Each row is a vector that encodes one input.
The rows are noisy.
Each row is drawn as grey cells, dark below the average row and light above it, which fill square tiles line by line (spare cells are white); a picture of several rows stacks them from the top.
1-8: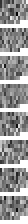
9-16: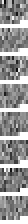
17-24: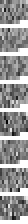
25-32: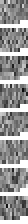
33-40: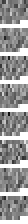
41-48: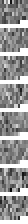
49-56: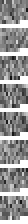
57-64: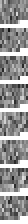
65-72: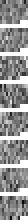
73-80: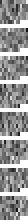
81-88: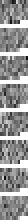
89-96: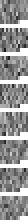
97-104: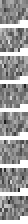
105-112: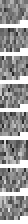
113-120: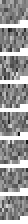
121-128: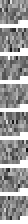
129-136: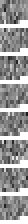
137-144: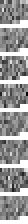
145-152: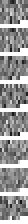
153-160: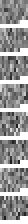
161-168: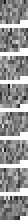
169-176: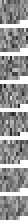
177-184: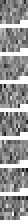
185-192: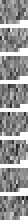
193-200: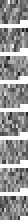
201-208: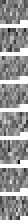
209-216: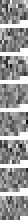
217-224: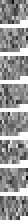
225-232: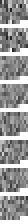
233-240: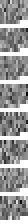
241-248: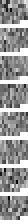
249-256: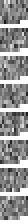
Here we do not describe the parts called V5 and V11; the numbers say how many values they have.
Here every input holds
a value of V11, together with either a point on a 4-point line and a true/false value, or a value of V5.
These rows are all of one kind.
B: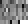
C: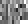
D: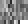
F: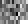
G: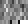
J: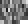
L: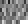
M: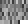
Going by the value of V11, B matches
G and M.
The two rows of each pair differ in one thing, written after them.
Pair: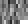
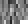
the place on the 4-point line
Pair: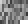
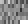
the true/false value
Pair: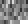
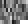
the value of V11
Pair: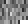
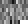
the true/false value
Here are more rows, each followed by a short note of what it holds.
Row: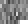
a point on a 4-point line, a true/false value and a value of V11
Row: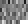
a value of V5 and a value of V11
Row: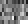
a point on a 4-point line, a true/false value and a value of V11
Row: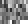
a point on a 4-point line, a true/false value and a value of V11
